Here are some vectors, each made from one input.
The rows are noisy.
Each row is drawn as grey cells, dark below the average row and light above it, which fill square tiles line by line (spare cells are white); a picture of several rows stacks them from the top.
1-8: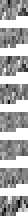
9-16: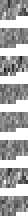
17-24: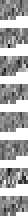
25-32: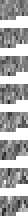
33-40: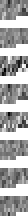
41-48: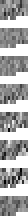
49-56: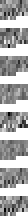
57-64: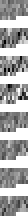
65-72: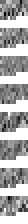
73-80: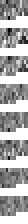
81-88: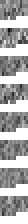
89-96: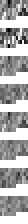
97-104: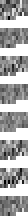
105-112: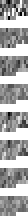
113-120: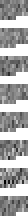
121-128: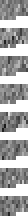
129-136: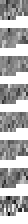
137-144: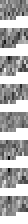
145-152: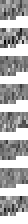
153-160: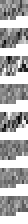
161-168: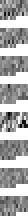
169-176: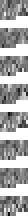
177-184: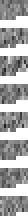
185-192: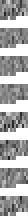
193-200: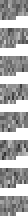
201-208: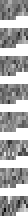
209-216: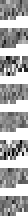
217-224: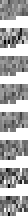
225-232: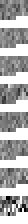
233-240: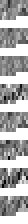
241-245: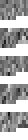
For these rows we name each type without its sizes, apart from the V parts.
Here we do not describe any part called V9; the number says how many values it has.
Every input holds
either a label and a value of V9, or a point on a line.
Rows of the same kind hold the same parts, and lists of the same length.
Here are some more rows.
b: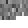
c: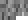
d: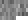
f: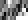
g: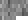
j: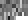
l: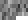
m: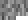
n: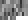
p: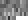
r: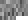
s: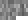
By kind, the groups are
b, c, f, j, l, m, p
d, g, n, r, s

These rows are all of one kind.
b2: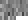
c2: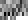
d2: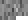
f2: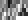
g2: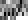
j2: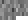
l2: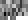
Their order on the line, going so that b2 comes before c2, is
l2, j2, d2, f2, g2, b2, c2.
